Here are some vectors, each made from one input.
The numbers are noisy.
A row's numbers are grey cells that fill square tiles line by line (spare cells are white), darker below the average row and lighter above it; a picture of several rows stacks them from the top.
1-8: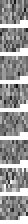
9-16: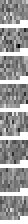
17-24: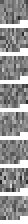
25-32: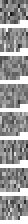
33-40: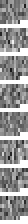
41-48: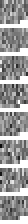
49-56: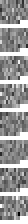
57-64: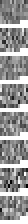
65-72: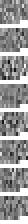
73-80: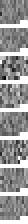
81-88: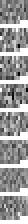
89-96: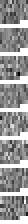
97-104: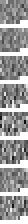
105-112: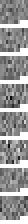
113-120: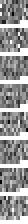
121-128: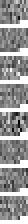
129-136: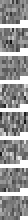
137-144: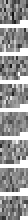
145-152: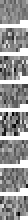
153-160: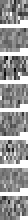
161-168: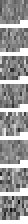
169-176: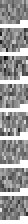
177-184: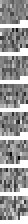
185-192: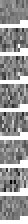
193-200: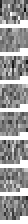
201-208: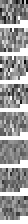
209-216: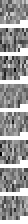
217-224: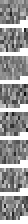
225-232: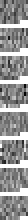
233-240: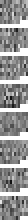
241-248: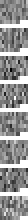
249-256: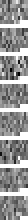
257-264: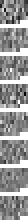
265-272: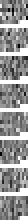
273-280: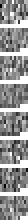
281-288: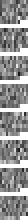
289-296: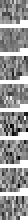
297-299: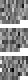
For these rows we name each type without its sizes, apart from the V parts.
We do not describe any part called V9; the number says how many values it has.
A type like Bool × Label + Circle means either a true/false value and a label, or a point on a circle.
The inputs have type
List((Circle + V9) × Line).
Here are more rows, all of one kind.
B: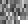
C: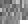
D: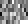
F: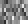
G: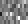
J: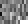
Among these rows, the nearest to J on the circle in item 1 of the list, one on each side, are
F and G.
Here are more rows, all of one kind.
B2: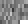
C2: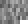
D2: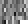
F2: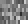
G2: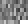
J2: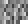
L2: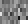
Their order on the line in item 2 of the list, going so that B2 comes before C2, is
F2, G2, L2, B2, C2, J2, D2.
